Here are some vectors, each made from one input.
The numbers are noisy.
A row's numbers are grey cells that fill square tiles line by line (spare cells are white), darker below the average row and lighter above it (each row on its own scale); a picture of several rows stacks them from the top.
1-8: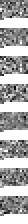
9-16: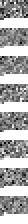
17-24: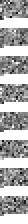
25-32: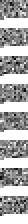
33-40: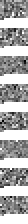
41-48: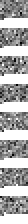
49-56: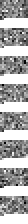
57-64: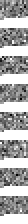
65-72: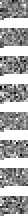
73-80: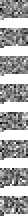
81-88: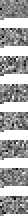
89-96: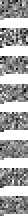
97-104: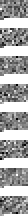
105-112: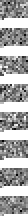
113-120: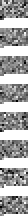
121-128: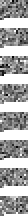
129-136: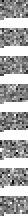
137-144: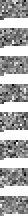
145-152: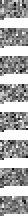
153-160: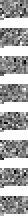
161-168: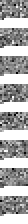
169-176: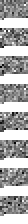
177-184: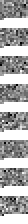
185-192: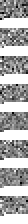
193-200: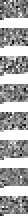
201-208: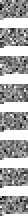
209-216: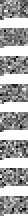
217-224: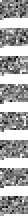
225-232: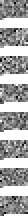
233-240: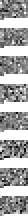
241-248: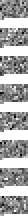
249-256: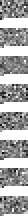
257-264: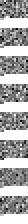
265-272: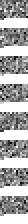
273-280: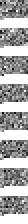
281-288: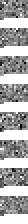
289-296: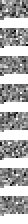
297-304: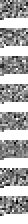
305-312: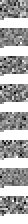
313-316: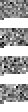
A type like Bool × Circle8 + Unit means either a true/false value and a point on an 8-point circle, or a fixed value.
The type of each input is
(Label5 + Line10) × Line10.
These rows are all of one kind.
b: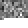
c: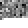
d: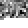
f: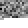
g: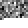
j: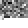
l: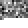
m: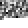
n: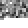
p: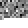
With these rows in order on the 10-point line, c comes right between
d and n.
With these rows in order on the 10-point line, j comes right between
f and p.
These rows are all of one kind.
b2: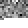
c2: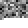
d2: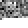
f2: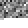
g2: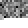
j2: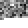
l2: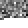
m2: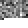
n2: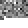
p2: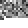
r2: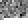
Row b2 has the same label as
c2, f2, g2 and r2.
